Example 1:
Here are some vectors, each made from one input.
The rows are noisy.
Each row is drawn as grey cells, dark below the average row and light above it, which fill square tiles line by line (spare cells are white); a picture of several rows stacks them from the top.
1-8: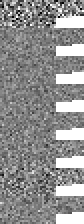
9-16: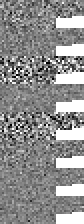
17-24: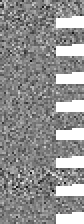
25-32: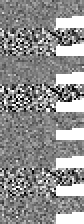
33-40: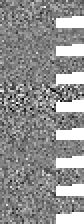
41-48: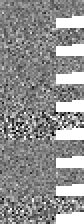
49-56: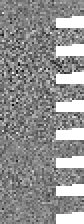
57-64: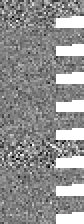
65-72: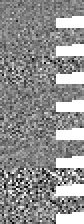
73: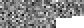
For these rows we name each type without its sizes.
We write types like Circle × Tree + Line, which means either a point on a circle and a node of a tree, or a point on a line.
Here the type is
Label × (Tree + Unit).
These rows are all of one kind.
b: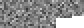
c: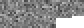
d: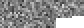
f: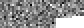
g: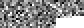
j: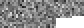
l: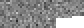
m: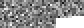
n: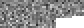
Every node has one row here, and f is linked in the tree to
c, g and l.
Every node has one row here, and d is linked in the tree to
b and j.
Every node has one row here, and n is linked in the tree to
l.
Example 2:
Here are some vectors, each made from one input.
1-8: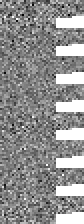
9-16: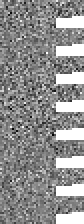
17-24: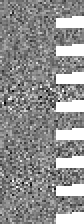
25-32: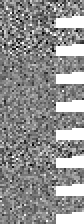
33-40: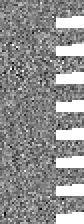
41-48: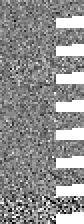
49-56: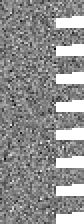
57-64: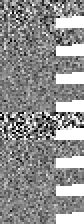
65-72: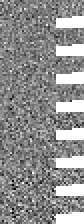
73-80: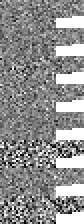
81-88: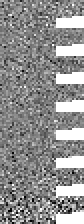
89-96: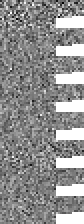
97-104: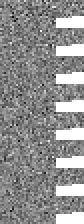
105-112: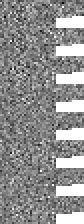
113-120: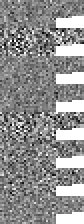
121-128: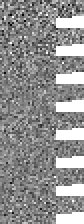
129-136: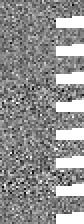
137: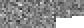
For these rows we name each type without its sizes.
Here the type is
(Circle + Unit) × Tree.
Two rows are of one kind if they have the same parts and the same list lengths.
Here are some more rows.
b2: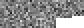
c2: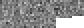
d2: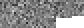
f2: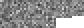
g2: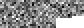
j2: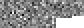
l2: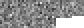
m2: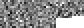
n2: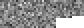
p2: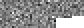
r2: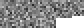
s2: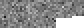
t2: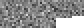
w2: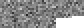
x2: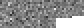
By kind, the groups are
b2, f2, l2, m2, p2, r2, s2, t2
c2, d2, g2, j2, n2, w2, x2

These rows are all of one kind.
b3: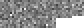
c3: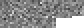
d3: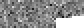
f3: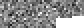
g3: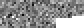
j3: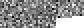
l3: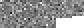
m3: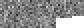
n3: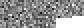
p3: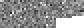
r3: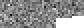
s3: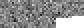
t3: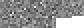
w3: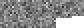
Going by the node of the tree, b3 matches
j3, l3, n3 and p3.
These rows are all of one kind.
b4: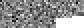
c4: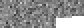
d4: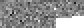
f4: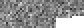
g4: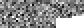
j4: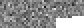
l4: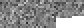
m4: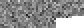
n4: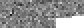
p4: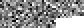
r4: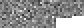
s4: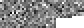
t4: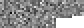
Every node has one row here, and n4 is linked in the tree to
d4 and g4.
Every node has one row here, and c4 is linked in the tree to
b4 and f4.
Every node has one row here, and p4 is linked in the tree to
b4 and m4.
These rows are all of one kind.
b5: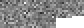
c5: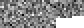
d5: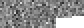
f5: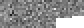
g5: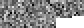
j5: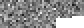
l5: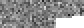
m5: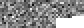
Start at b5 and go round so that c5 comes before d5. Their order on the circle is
b5, c5, g5, m5, l5, j5, d5, f5.
